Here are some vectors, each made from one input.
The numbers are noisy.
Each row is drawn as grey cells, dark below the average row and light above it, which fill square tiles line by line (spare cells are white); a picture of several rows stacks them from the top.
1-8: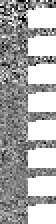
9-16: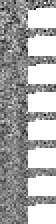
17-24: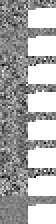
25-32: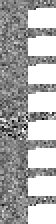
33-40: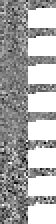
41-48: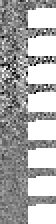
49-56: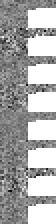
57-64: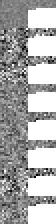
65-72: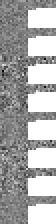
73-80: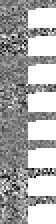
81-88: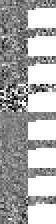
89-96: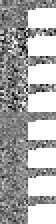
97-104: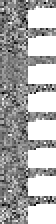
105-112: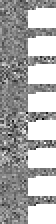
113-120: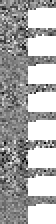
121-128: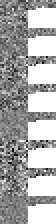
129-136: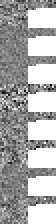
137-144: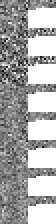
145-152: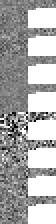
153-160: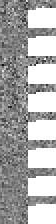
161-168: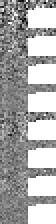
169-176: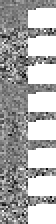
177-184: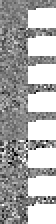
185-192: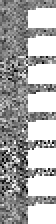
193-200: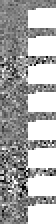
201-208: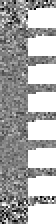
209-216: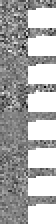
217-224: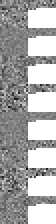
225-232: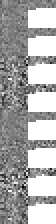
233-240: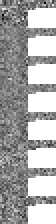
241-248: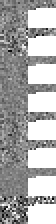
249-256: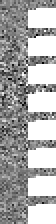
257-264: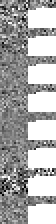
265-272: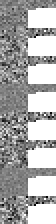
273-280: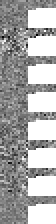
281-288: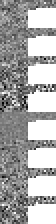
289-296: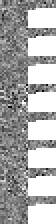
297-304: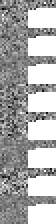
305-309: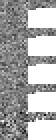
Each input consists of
three true/false values.
